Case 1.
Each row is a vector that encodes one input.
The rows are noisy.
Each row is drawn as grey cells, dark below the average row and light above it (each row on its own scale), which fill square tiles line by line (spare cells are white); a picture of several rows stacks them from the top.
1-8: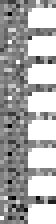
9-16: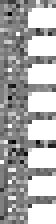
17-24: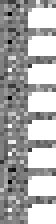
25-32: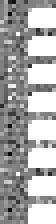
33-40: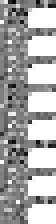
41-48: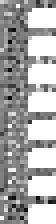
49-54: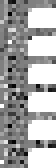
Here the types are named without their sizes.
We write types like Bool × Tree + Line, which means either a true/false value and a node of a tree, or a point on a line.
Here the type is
Line.
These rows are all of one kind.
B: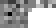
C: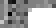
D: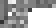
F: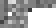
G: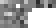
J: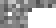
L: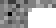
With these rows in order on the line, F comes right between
D and J.
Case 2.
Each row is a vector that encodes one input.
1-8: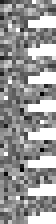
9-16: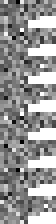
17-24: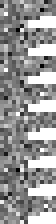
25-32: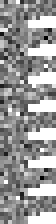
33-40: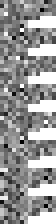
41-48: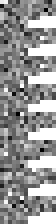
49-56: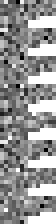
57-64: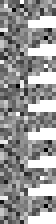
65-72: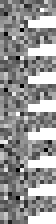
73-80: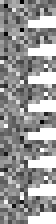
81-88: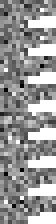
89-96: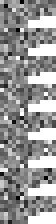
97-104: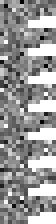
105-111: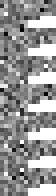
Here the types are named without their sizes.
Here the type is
Bool × Bool × Bool + Unit.
